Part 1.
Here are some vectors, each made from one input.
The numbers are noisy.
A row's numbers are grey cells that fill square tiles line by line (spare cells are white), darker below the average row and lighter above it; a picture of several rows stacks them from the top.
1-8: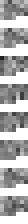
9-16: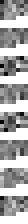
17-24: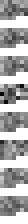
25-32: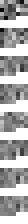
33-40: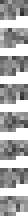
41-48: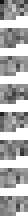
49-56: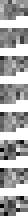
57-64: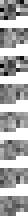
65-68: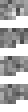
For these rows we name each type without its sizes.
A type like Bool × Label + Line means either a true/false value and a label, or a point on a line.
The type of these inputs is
List(Line).
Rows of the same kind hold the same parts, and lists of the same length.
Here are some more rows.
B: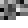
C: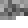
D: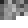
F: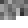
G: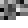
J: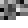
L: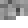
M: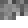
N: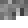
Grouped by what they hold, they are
B, G, J
C, L
D, F, M, N

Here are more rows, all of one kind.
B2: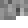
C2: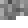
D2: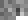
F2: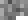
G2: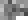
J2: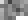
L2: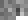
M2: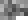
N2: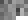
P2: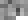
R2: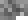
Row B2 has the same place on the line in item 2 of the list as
C2, F2 and G2.
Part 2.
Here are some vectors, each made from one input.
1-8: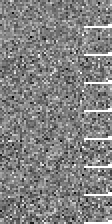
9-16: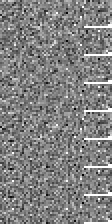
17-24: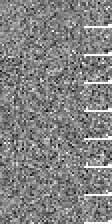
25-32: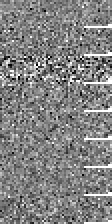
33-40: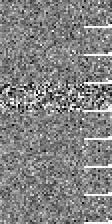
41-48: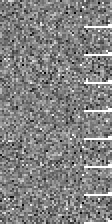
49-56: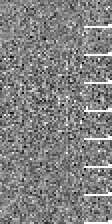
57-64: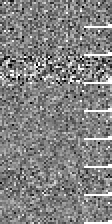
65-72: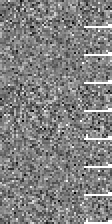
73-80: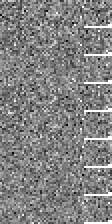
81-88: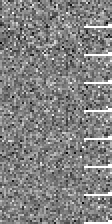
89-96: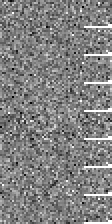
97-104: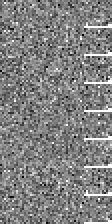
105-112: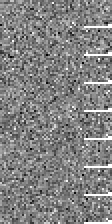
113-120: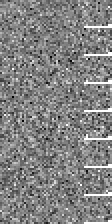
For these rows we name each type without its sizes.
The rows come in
3 kinds.
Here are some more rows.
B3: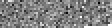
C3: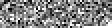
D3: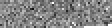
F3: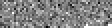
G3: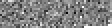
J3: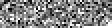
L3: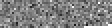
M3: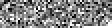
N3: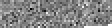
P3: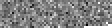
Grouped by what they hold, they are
B3, D3, F3, G3, N3
C3, J3, M3
L3, P3

